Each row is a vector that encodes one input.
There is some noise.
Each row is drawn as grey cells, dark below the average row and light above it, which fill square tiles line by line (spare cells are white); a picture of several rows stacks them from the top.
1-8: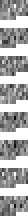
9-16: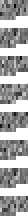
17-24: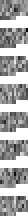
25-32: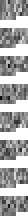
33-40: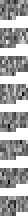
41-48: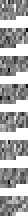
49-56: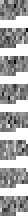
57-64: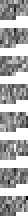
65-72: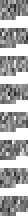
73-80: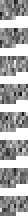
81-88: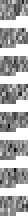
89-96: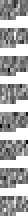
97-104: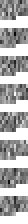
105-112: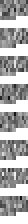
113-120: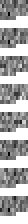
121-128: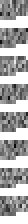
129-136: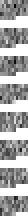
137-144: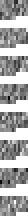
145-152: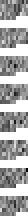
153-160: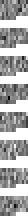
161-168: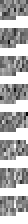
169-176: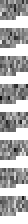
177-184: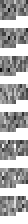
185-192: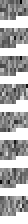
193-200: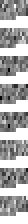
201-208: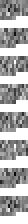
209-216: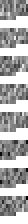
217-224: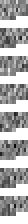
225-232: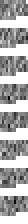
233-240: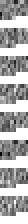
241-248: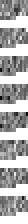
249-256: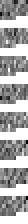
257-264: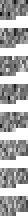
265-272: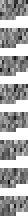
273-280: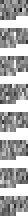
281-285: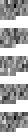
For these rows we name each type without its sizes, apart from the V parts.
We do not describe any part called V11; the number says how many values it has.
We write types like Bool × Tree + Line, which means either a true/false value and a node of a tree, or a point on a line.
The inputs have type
Bool × Bool × Bool × (Line + Tree) + V11 × V11.
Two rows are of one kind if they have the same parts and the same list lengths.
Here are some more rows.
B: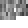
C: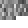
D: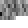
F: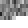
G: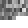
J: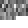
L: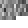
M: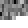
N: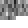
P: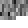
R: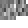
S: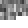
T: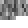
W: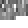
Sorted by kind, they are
B, C, J, L, R, S, W
D, F, M, N, P, T
G

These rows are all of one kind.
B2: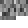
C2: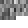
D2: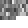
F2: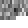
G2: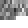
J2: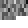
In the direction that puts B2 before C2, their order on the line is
J2, B2, C2, F2, G2, D2.
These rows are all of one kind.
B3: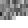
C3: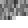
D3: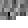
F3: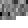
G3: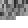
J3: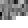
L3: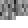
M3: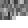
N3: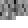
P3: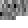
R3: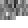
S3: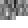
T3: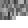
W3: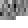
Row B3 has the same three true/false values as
C3, M3 and T3.
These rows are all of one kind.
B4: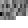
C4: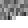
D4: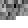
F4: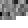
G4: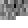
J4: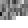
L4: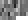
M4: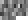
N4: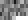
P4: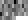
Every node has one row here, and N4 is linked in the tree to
G4, J4 and P4.
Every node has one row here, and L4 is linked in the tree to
G4.
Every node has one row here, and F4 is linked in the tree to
P4.
